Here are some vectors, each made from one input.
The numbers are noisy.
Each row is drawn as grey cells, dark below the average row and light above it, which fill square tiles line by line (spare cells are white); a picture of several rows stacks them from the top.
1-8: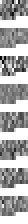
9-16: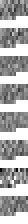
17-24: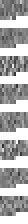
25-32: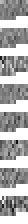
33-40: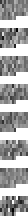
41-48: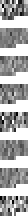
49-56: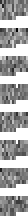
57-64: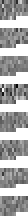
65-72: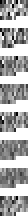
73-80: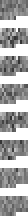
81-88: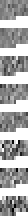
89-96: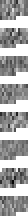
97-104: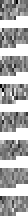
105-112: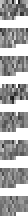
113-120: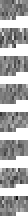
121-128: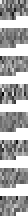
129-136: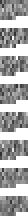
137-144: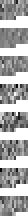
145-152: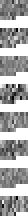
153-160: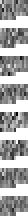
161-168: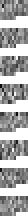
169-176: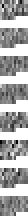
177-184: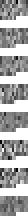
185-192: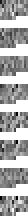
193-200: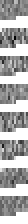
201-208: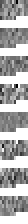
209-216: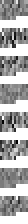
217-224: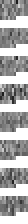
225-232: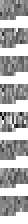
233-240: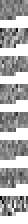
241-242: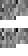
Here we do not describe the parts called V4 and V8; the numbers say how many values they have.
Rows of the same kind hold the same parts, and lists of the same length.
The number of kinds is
3.
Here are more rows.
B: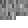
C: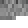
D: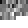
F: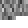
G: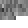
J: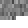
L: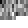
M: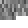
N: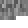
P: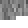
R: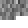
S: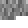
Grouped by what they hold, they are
B, G, P
C, F, L, M, N, R, S
D, J

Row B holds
a point on a 9-point line, a true/false value and a value of V4.
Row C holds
a node of a 10-node tree, a true/false value and a value of V4.
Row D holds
a value of V4 and a value of V8.
